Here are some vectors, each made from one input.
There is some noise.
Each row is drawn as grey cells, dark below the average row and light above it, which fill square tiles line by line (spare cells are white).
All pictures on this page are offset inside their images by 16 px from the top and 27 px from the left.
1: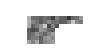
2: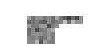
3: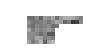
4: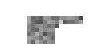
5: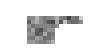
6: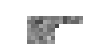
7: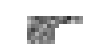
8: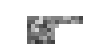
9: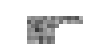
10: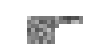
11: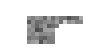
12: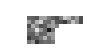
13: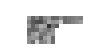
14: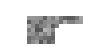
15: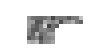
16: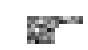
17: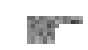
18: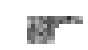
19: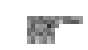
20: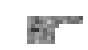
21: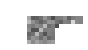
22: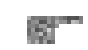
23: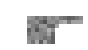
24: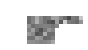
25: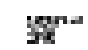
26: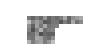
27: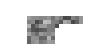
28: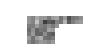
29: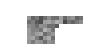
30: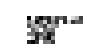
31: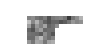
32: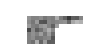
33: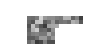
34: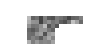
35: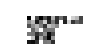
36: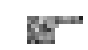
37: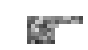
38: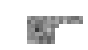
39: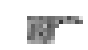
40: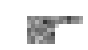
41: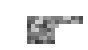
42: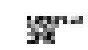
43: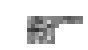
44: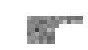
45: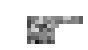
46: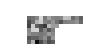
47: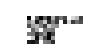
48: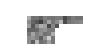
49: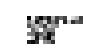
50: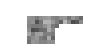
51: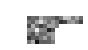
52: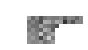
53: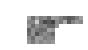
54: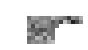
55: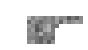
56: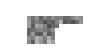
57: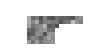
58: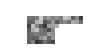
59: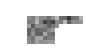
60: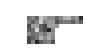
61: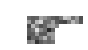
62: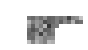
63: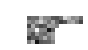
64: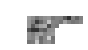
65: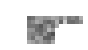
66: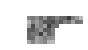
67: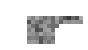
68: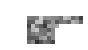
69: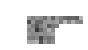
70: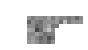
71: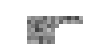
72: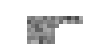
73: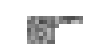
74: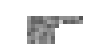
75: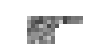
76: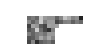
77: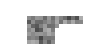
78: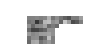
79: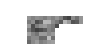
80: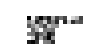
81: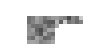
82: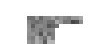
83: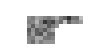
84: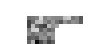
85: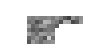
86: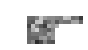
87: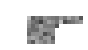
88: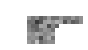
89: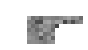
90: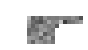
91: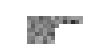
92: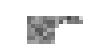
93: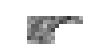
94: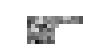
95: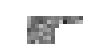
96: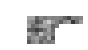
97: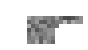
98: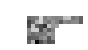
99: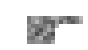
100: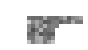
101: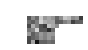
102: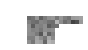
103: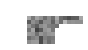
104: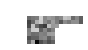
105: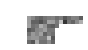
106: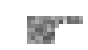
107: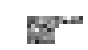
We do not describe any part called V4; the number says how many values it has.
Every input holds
a list of up to three items, each a true/false value and a value of V4.
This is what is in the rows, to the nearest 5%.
All of them are lists of up to three items, each a true/false value and a value of V4: about 5% are empty, 20% hold one, 25% two and 45% three.
